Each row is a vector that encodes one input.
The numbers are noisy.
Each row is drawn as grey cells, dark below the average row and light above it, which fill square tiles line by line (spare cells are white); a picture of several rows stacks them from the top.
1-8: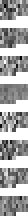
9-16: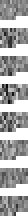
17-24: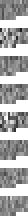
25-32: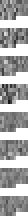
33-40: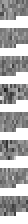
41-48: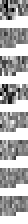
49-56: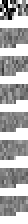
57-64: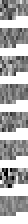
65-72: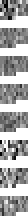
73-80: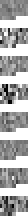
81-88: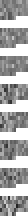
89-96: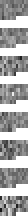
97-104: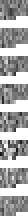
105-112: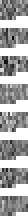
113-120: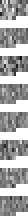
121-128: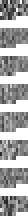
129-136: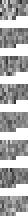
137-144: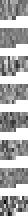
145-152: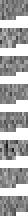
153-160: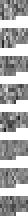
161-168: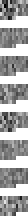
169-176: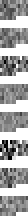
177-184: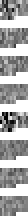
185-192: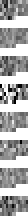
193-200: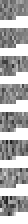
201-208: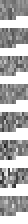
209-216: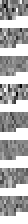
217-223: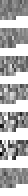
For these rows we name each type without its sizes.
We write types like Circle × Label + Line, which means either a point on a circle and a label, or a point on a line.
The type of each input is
(Bool × Bool × Bool + Unit) × Circle × (Circle + Unit).
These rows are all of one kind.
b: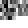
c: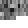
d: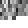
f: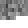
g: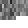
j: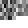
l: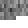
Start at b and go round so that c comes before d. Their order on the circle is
b, f, g, c, d, l, j.
